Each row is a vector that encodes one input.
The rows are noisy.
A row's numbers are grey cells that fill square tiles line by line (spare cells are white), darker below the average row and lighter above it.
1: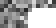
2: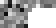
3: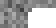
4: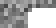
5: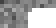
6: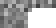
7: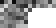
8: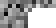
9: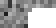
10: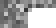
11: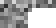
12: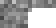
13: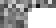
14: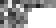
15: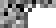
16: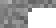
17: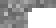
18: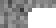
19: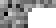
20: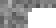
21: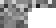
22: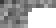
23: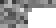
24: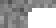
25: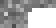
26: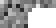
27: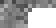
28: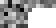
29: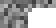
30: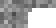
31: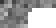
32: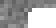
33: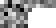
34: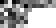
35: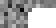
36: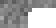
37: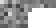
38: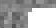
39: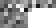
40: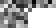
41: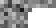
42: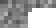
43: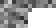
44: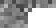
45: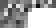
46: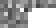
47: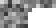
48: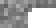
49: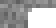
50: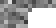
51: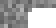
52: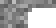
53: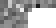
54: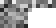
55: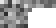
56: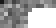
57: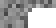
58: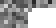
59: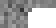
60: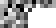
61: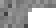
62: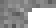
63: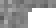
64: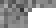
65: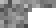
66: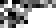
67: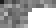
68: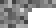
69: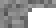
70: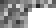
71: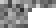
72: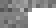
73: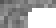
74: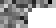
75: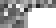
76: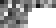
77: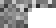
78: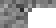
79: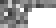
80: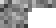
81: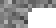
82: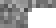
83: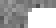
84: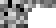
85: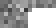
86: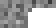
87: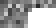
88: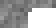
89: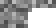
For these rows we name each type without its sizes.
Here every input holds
a point on a line, together with either a fixed value, or three true/false values.
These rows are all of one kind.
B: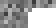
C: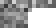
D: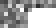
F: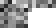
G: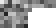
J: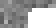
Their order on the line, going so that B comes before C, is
F, B, D, G, C, J.
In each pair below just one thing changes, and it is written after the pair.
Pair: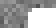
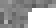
one of the three true/false values
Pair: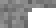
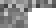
one of the three true/false values
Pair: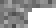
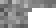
the place on the line
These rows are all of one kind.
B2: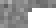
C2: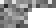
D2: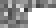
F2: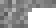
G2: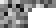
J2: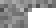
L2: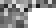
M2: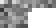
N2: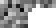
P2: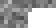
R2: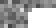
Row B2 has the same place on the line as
C2, D2 and R2.
